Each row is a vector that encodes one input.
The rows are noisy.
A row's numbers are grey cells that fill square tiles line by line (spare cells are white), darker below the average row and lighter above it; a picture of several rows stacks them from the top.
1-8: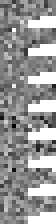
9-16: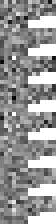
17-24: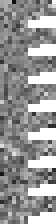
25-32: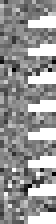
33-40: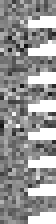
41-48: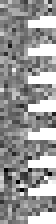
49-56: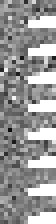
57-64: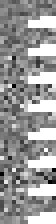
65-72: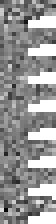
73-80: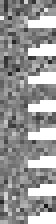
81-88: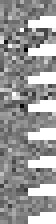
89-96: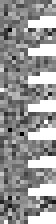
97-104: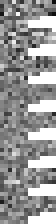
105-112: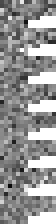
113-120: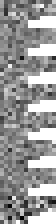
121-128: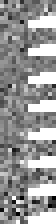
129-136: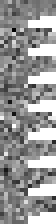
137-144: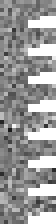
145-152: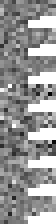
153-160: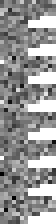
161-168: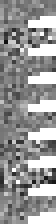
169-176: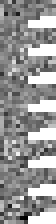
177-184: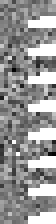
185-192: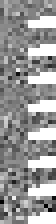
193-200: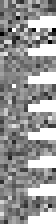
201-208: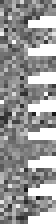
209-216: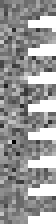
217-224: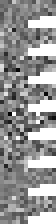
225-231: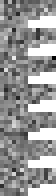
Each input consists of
a list of up to two points on a 13-point line.
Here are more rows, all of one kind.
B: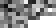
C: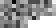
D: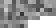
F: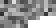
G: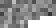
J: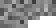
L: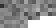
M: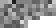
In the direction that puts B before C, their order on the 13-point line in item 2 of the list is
B, D, F, J, G, C, M, L.
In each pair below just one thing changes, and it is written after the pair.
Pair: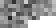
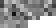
the place on the 13-point line in item 2 of the list
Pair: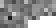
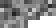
the place on the 13-point line in item 1 of the list
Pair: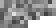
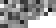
the place on the 13-point line in item 2 of the list
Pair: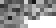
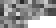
the place on the 13-point line in item 2 of the list
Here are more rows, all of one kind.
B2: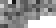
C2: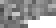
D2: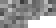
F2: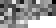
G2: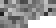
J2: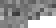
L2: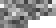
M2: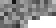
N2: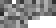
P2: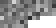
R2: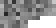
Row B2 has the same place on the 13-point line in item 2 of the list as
F2 and R2.
